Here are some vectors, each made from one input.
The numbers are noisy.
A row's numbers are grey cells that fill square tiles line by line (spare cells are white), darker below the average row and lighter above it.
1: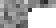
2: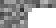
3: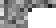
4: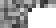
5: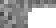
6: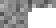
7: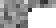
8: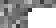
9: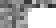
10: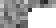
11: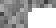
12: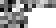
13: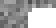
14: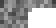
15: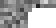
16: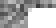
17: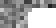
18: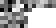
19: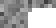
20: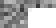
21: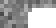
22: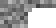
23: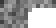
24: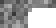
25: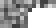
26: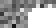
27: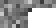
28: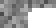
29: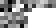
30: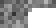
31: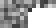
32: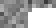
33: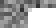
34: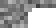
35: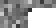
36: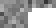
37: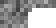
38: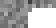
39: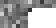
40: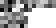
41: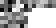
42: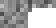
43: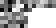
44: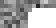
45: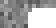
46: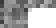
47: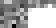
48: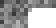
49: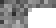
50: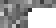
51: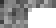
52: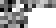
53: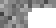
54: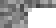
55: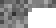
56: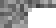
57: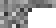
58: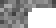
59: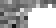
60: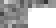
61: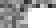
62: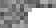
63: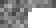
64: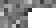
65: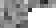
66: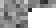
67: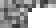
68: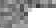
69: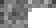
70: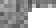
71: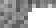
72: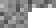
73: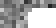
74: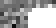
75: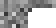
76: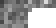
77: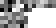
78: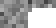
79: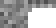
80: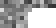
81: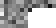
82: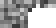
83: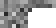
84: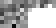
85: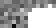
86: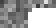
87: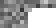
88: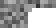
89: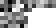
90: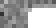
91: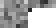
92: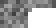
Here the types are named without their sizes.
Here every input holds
a list of points on a line.
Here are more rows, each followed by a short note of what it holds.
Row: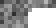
a list of two items
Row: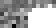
a list of three items
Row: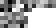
the empty list
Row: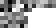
the empty list
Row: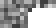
a list of one item
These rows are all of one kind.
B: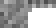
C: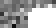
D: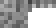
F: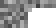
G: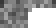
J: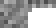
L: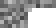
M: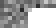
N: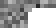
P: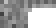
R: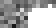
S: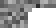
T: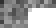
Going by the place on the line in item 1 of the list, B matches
D, J and P.
